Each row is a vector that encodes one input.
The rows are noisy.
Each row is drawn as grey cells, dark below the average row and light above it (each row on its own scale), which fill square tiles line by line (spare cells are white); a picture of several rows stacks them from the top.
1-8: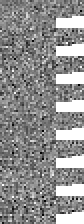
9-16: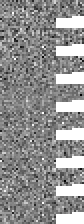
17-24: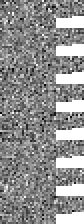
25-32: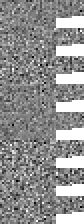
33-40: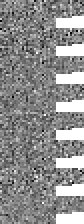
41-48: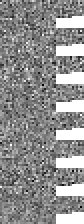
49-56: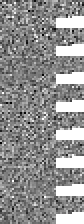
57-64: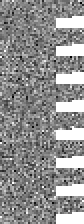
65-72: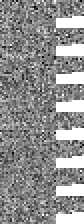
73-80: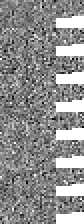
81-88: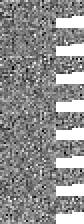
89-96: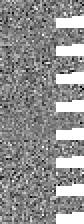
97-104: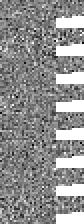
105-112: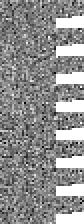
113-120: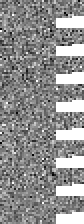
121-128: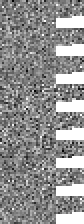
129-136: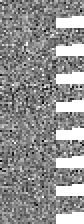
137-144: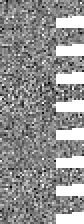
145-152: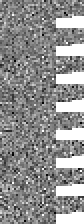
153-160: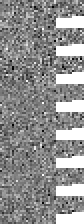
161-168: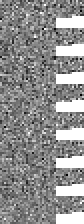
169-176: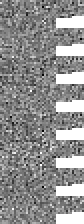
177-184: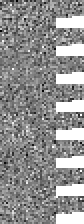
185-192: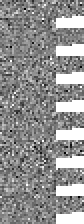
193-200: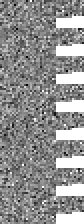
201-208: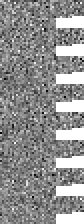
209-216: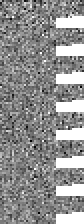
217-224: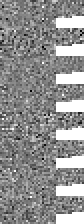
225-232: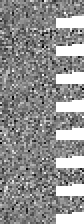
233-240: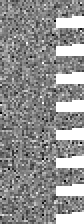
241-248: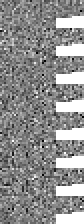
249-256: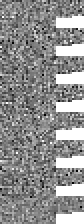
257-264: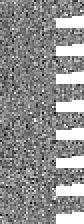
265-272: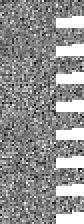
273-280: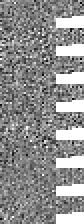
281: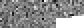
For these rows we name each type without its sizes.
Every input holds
three labels, a point on each of two lines and a true/false value, together with either a fixed value, or two labels.
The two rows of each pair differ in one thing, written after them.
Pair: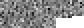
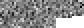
the place on one of the two lines
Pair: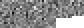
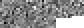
one of the three labels
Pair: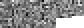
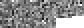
one of the three labels
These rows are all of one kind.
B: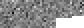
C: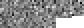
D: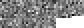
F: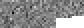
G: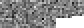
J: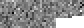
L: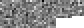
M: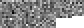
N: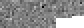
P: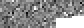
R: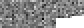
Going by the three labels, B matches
F, J, M and P.
